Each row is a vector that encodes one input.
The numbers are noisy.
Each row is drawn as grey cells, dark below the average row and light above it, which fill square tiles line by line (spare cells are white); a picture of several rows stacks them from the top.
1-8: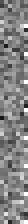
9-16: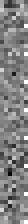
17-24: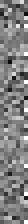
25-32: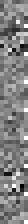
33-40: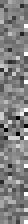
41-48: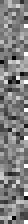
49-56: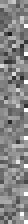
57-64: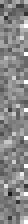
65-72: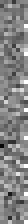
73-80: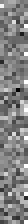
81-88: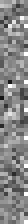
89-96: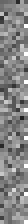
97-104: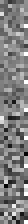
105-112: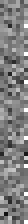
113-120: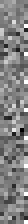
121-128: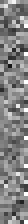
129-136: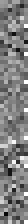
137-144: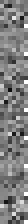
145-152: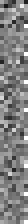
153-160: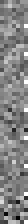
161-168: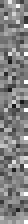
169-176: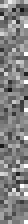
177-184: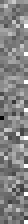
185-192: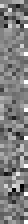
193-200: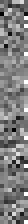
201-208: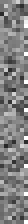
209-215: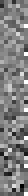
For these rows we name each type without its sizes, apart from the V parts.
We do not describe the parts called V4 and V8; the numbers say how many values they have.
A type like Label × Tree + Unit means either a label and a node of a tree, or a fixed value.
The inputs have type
Label + Line × (Line + V4) × V8.
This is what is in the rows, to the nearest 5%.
About 30% of them hold a label. The rest hold a point on a line and a value of V8, together with either a point on a line, or a value of V4.
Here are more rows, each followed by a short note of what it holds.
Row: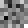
a label
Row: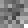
a point on a line, a value of V4 and a value of V8
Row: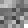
a point on each of two lines and a value of V8
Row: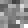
a point on each of two lines and a value of V8
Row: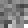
a point on a line, a value of V4 and a value of V8
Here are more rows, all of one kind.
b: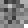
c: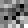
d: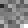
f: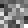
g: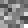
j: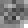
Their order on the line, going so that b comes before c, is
d, f, j, b, c, g.
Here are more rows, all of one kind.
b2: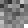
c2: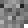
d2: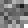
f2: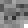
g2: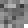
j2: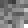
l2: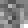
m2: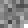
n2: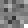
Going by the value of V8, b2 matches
c2, d2 and n2.
